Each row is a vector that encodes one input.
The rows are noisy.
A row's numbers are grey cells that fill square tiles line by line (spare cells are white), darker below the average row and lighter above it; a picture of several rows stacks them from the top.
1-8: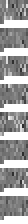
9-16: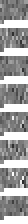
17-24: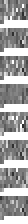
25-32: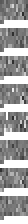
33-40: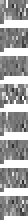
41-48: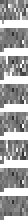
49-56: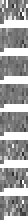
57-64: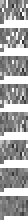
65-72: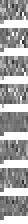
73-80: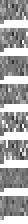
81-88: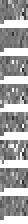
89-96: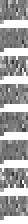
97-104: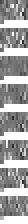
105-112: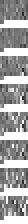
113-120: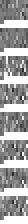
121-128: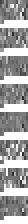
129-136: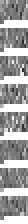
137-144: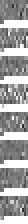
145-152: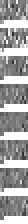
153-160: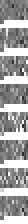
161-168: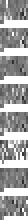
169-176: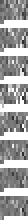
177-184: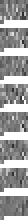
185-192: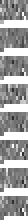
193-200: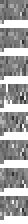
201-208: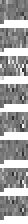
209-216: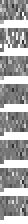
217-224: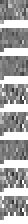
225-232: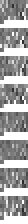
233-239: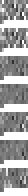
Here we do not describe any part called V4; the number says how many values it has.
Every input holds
a value of V4, together with either a point on a 6-point line, or a point on a 13-point line.
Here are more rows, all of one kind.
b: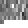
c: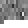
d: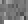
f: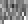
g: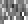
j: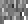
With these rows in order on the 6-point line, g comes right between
b and d.
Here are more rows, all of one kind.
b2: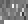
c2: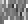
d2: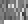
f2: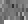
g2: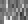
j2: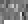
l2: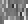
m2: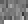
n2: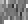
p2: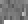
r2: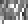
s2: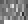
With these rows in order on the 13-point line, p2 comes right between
b2 and r2.
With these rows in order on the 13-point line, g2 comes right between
f2 and s2.
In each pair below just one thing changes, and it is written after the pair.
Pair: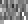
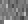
the value of V4
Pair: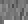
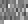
the value of V4
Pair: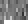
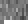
the place on the 13-point line
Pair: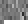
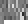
the place on the 13-point line
